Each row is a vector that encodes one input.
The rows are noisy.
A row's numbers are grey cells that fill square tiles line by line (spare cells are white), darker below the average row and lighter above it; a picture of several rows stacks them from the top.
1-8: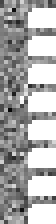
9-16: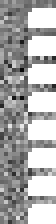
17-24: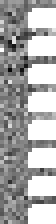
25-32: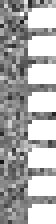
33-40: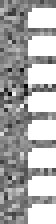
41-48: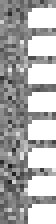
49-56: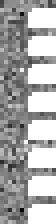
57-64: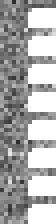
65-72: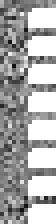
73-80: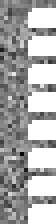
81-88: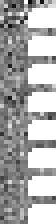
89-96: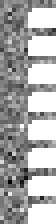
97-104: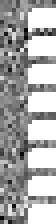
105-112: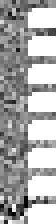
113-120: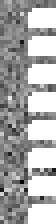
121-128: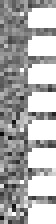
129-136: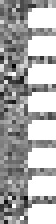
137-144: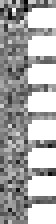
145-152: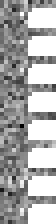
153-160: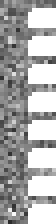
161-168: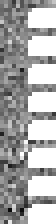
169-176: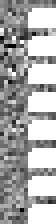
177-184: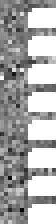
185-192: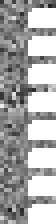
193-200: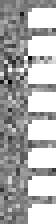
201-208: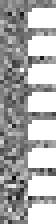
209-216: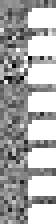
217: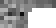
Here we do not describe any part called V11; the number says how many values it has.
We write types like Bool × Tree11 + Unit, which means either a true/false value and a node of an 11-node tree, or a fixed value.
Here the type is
Line7 × (Tree9 + V11).
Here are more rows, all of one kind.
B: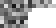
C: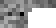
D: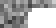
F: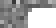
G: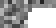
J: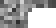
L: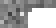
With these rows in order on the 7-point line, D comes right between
B and J.
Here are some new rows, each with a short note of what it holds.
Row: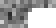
a point on a 7-point line and a node of a 9-node tree
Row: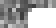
a point on a 7-point line and a node of a 9-node tree
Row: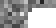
a point on a 7-point line and a node of a 9-node tree
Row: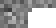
a point on a 7-point line and a value of V11
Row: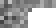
a point on a 7-point line and a value of V11
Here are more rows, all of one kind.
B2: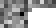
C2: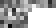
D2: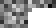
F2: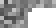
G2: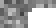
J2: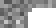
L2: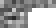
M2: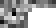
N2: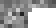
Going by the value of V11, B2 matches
C2, D2 and N2.
